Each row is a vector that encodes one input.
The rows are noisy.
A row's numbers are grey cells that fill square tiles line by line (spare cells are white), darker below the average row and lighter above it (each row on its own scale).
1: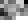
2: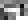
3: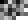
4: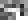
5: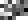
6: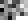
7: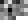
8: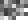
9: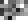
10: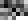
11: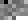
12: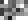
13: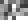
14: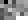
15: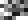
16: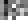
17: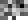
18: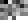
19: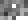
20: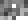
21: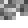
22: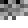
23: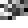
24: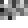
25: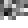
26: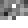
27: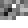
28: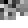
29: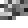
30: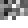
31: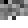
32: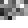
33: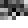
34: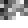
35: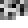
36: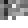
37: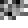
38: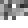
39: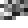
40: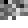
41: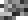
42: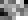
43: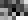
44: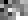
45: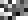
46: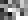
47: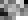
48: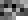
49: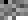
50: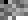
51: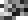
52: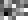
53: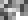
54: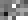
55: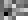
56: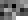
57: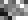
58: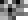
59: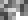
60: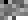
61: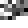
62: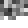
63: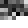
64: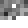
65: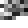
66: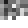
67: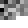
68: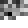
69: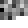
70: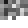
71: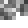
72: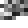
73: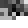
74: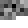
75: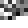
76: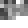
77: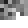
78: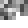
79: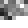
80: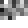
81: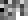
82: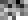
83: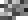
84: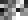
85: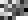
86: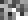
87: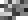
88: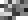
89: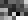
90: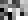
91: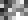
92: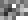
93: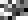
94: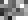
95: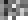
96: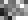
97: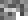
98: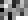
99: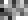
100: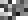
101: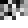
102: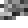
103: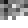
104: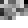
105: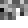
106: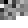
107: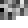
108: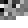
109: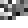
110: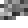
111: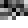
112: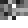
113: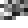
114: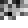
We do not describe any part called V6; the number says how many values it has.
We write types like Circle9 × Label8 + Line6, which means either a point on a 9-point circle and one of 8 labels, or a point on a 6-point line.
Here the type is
Bool × List2(V6) + Line5.
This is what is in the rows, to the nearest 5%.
About 20% of them hold a point on a 5-point line. The rest hold a true/false value, together with a list of up to two values of V6.
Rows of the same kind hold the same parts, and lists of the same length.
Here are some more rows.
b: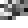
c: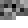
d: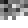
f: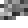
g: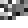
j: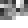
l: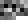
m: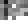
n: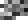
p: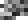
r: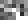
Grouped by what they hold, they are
b, f, g, n, p
c, l
d, j, m
r

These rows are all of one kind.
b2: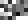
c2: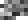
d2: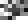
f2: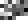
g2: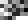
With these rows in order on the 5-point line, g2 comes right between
c2 and d2.
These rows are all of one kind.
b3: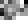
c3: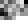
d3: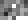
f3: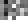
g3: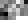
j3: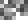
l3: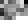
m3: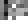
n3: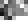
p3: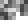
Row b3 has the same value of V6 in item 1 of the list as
c3, d3, g3 and l3.
